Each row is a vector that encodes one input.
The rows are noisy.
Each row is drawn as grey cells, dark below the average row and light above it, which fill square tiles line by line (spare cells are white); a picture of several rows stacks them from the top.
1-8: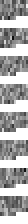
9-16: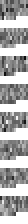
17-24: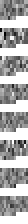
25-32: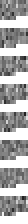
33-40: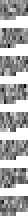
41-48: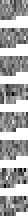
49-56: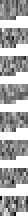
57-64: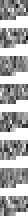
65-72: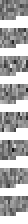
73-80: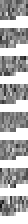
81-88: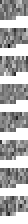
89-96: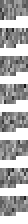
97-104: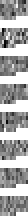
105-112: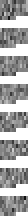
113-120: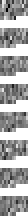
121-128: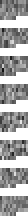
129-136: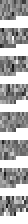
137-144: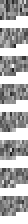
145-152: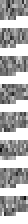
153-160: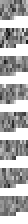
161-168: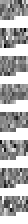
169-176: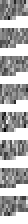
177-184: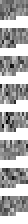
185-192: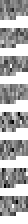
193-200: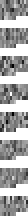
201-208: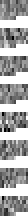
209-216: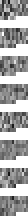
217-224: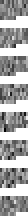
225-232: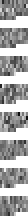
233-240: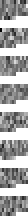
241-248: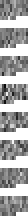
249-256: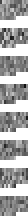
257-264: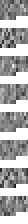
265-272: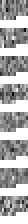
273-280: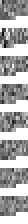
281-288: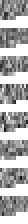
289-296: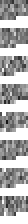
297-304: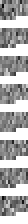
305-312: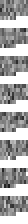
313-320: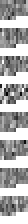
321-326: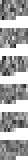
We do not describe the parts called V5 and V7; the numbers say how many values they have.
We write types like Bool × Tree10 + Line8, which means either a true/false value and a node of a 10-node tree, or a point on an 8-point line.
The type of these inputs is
(Bool × Bool × Bool × Bool + V5) × V7 + Circle13 + Line8.
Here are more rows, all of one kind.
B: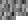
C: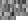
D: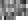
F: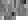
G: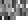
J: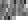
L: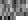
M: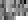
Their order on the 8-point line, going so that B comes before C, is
J, F, B, M, C, D, L, G.
